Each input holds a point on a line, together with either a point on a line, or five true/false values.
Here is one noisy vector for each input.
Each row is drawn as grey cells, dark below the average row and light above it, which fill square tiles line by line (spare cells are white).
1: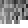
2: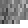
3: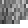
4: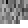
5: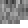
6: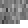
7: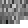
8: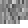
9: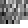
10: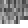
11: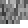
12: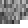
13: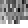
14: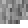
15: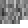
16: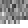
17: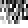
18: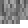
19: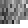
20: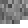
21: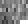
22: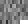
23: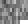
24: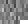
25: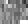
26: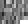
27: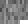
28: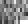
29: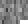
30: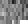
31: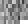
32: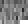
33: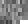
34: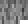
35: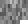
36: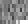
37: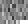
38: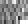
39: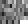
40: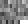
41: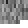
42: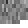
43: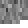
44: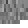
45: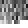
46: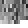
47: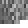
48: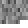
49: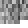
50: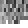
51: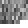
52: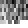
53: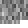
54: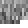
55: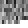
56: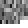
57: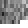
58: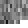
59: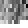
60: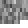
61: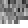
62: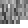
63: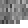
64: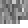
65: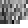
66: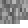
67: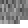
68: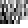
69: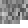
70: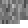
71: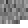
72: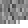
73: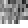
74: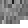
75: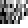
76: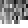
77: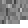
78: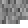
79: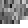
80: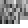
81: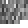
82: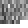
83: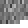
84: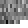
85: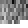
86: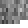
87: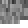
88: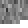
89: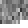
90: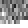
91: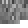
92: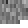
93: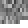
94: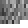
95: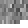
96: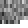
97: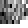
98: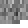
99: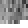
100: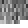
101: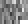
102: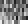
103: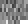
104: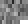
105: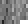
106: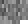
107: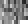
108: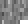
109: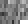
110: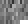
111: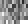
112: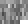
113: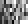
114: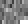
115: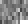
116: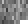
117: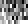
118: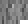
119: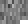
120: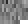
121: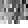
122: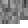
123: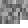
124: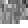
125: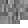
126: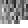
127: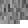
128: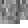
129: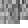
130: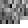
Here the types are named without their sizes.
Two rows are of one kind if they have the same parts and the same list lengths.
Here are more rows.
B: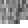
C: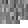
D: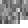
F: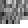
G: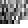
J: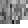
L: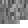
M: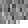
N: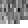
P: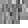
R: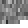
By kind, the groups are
B, C, F, G, J, L, N, R
D, M, P

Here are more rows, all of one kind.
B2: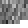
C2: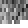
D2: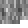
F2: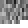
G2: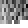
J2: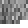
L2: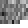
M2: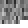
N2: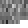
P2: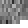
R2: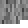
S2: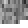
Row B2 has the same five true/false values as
N2 and S2.
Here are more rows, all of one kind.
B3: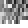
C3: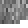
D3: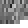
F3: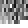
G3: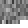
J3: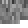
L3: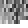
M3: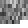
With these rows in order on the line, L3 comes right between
B3 and M3.
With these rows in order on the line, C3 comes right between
D3 and J3.
